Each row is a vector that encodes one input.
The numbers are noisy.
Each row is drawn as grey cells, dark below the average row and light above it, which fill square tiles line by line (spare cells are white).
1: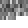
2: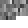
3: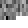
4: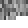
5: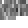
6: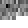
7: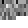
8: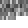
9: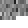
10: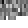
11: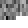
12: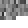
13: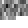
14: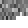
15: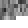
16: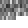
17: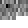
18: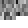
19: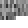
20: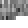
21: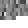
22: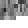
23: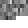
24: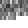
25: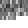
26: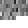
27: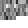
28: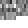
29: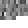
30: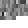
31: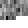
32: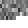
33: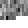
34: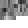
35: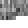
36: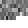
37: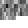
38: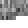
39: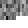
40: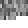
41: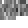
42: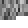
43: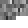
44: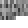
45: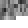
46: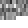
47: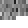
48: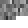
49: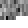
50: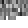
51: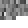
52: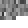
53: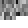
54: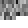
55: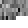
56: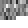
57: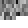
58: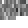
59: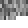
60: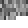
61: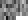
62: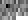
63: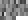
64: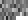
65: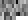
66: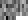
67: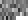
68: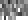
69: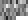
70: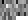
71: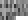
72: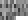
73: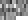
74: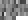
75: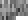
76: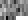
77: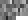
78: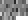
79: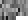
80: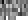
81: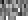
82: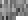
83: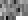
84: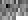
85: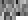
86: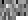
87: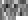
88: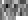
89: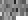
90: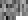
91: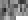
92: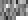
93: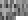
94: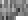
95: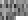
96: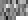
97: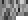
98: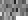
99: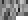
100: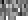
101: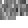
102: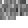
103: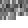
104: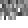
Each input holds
a true/false value, together with either one of 4 labels, or a node of a 7-node tree.
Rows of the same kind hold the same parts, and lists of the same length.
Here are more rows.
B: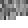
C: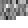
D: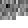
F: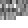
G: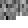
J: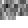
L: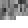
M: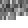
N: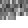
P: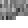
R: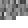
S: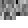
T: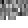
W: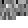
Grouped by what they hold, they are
B, C, F, S, T, W
D, G, J, L, M, N, P, R

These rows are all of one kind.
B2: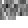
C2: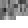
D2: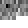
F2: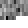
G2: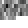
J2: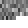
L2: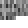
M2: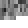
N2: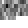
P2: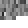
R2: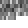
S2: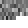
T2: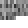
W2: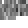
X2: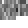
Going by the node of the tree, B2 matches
G2, L2, N2 and T2.
